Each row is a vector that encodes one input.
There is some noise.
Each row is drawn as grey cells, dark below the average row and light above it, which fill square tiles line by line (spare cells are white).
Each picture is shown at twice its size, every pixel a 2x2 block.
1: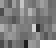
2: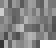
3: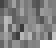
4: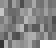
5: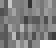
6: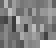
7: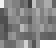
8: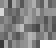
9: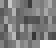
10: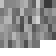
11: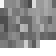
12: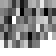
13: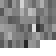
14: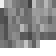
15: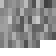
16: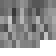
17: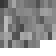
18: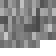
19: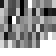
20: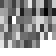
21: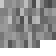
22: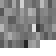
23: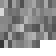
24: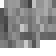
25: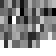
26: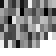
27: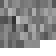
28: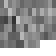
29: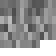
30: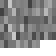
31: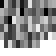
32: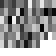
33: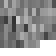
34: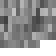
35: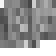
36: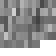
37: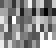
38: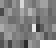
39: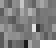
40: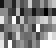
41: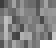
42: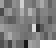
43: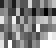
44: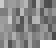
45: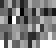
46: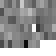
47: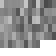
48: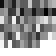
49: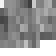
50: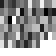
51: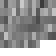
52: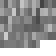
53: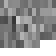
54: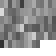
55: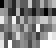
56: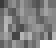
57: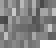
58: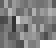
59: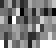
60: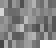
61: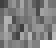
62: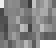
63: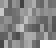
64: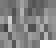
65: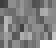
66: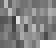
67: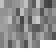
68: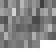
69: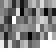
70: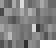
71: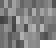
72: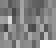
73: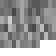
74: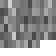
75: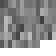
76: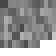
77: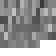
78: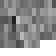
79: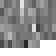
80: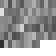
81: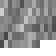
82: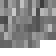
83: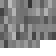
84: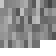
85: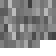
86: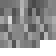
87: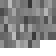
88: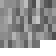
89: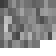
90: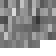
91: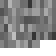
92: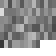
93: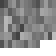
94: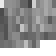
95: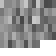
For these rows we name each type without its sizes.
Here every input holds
a label and a true/false value.
